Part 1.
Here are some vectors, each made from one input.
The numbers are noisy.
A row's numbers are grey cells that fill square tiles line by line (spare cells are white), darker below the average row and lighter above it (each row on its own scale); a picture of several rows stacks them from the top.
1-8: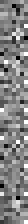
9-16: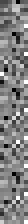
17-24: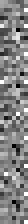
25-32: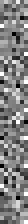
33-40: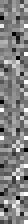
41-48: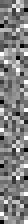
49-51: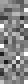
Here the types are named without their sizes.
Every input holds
either a fixed value, or three true/false values.
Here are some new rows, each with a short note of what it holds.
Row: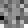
three true/false values
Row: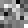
three true/false values
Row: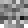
three true/false values
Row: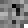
a fixed value
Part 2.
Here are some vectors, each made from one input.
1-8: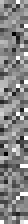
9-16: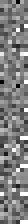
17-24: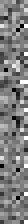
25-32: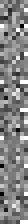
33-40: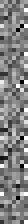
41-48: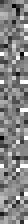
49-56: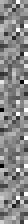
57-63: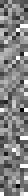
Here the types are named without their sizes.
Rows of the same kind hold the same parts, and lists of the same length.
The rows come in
2 kinds.
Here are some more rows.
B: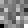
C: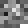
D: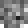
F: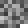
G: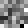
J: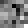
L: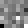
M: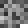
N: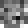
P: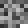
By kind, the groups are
B, C, D, F, G, L, M, N, P
J

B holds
three true/false values.
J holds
a fixed value.
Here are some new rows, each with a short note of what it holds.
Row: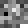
three true/false values
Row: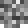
three true/false values
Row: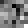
a fixed value
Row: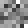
three true/false values
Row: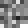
three true/false values
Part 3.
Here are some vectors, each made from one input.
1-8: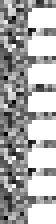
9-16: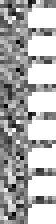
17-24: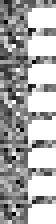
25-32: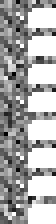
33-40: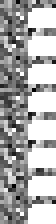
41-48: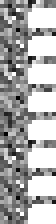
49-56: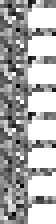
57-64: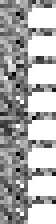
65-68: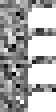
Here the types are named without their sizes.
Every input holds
three true/false values.
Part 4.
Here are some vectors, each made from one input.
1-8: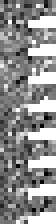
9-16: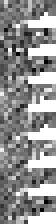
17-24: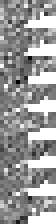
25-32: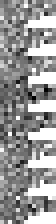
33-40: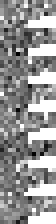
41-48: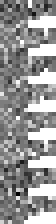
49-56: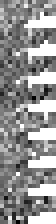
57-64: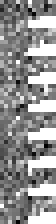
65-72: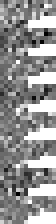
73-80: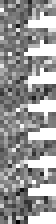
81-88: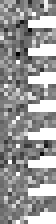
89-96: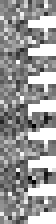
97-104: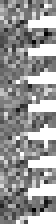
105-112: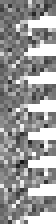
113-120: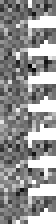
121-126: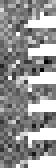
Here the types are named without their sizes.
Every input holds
a point on a line.
